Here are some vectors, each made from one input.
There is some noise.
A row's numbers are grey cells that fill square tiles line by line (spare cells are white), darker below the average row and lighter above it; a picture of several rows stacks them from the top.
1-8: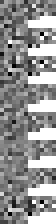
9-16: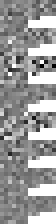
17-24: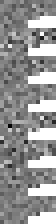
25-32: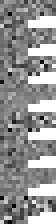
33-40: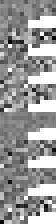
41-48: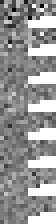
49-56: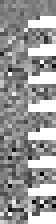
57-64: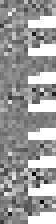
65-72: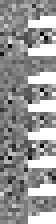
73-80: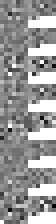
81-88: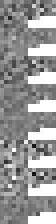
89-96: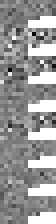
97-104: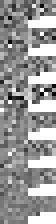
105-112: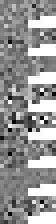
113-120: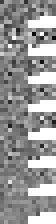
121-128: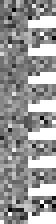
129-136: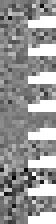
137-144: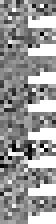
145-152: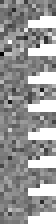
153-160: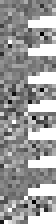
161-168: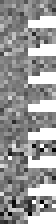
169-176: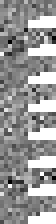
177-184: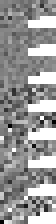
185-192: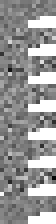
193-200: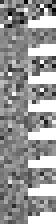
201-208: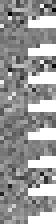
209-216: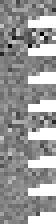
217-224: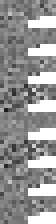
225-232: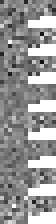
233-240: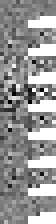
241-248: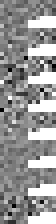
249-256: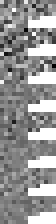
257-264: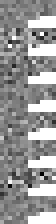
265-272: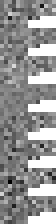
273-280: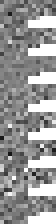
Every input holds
a node of a 10-node tree and a true/false value.
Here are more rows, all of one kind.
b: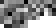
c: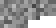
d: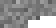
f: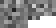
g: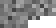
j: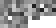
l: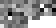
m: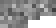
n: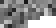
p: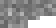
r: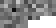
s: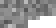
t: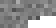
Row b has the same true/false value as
p and s.
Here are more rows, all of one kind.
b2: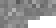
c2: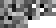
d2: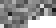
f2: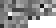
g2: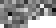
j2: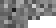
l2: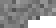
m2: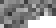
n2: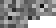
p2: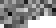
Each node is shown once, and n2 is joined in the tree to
b2.
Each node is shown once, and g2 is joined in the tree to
d2.
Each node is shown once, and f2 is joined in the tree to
b2.
